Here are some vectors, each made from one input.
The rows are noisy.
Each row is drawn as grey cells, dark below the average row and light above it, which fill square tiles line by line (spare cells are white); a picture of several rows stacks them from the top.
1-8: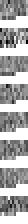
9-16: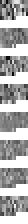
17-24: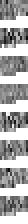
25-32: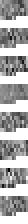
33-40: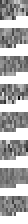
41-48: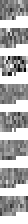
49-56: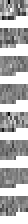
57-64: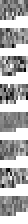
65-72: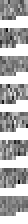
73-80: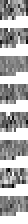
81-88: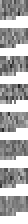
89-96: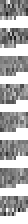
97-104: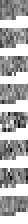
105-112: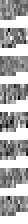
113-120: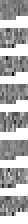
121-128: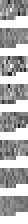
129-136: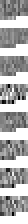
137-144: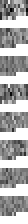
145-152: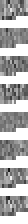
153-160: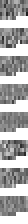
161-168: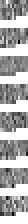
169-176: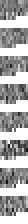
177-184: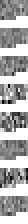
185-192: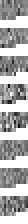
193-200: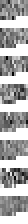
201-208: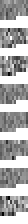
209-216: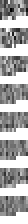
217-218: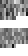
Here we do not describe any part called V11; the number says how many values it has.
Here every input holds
a list of up to two items, each a true/false value and a value of V11.
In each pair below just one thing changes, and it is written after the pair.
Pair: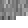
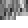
the value of V11 in item 1 of the list
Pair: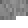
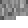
the true/false value in item 2 of the list
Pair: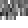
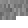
the true/false value in item 1 of the list
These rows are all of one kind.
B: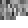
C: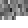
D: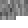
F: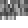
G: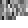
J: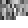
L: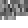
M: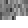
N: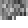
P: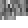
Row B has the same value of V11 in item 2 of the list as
F and N.
